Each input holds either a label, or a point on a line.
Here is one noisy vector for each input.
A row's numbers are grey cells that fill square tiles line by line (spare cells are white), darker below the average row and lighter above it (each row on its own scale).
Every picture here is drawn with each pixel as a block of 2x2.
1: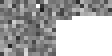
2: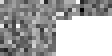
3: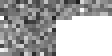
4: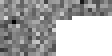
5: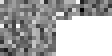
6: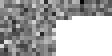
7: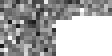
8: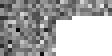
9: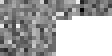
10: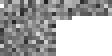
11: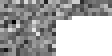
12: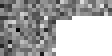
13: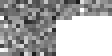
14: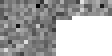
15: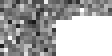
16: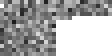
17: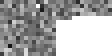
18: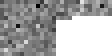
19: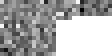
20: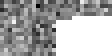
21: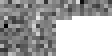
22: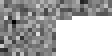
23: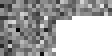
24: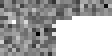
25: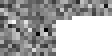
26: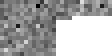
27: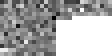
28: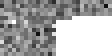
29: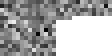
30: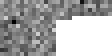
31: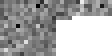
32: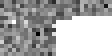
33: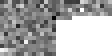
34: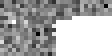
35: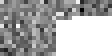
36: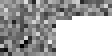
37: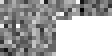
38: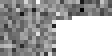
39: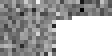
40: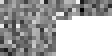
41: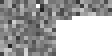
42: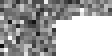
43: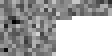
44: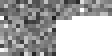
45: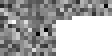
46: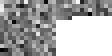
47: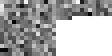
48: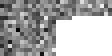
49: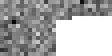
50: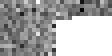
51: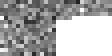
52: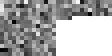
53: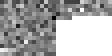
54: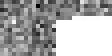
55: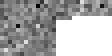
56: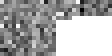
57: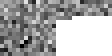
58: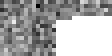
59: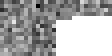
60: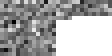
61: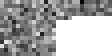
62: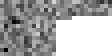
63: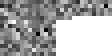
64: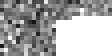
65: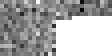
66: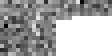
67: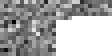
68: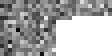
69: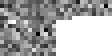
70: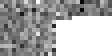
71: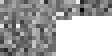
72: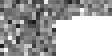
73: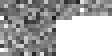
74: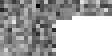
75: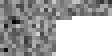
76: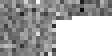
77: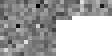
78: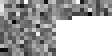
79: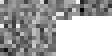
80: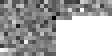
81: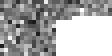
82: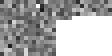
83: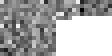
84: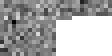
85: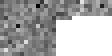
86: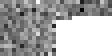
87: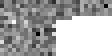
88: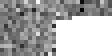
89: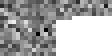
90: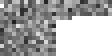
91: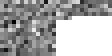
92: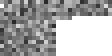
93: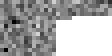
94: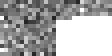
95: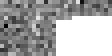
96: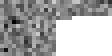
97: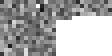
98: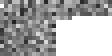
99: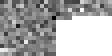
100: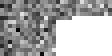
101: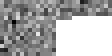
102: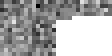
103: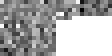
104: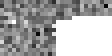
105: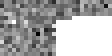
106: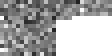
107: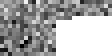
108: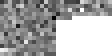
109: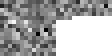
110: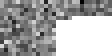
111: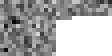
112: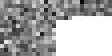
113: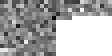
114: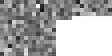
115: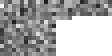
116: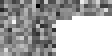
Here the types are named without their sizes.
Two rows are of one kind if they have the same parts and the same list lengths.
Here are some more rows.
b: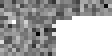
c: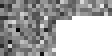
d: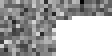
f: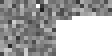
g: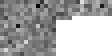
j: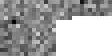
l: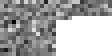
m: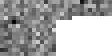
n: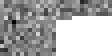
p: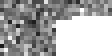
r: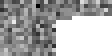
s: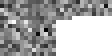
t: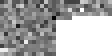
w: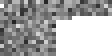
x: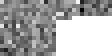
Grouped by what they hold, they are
b, c, f, g, p, r, s, t
d, j, l, m, n, w, x

